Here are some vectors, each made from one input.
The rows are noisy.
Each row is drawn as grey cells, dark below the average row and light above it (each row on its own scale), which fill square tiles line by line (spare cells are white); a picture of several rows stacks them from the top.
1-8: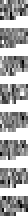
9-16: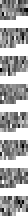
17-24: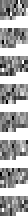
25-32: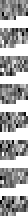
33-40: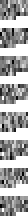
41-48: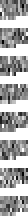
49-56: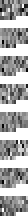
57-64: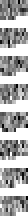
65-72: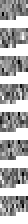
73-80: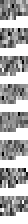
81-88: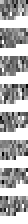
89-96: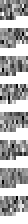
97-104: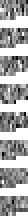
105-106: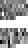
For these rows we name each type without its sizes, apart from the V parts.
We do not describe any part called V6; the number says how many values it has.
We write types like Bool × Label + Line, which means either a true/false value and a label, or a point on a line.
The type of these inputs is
Line × (Line + V6).
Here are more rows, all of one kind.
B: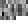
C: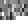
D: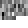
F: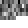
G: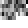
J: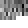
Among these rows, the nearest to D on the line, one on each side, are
B and G.
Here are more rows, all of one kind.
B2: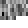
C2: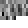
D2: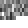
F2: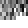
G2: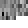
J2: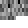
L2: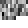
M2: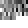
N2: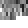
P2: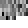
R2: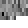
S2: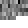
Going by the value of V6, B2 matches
C2 and L2.
